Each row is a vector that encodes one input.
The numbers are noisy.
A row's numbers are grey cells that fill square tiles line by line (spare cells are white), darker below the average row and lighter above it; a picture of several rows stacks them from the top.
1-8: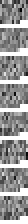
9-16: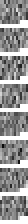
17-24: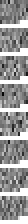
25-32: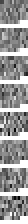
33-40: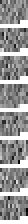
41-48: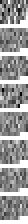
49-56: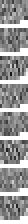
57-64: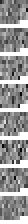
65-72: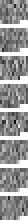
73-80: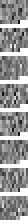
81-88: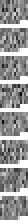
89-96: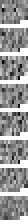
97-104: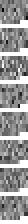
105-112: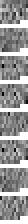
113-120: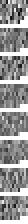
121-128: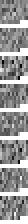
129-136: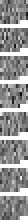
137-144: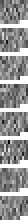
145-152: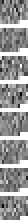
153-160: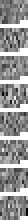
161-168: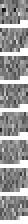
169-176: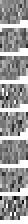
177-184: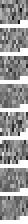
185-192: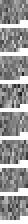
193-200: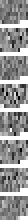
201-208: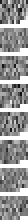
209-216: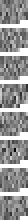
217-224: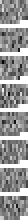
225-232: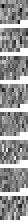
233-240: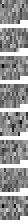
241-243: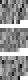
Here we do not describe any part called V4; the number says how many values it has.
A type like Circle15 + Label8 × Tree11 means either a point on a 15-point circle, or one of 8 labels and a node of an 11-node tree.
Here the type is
Line5 + Tree8 + Tree9 × Tree9 + V4 × V4.
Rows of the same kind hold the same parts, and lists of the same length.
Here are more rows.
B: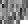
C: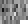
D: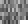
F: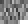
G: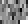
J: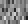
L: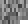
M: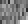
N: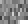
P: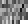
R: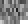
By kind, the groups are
B, G, P
C, J
D, L, N
F, M, R

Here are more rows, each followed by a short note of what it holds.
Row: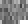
a node of each of two 9-node trees
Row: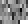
a node of an 8-node tree
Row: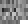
two values of V4
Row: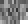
a point on a 5-point line
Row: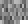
a node of each of two 9-node trees
